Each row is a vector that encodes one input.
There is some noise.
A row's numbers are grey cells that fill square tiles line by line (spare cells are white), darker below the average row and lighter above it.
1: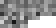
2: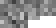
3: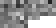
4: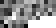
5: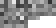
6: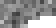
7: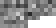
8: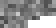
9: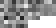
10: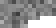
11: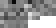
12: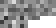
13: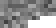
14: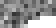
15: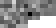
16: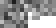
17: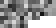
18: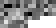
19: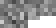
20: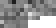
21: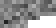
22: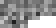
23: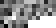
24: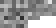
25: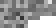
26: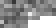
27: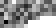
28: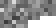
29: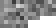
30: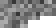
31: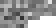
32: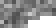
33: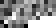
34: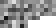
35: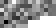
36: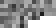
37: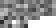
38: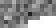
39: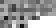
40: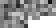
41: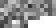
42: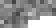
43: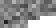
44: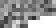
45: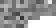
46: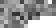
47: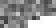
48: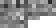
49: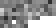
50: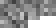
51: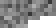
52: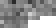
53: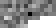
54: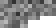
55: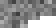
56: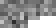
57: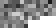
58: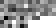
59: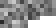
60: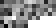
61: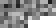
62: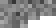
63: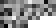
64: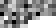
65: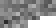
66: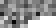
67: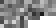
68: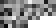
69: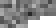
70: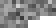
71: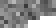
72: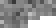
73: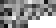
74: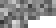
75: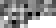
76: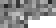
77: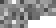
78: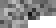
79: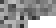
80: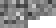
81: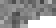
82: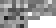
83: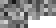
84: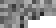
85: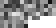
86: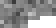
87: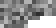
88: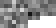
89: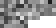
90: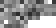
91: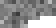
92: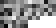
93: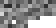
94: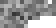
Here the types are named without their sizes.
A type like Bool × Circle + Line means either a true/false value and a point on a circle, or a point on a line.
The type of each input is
List(Line).
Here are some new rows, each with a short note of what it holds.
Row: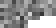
a list of one item
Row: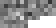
a list of two items
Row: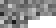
a list of one item
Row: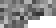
a list of one item
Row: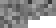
a list of two items
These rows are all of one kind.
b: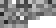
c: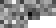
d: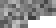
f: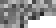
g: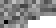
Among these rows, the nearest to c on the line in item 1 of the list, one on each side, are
d and f.
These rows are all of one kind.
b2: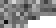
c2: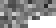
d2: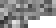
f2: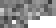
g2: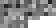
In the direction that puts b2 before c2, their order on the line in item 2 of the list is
b2, c2, g2, d2, f2.
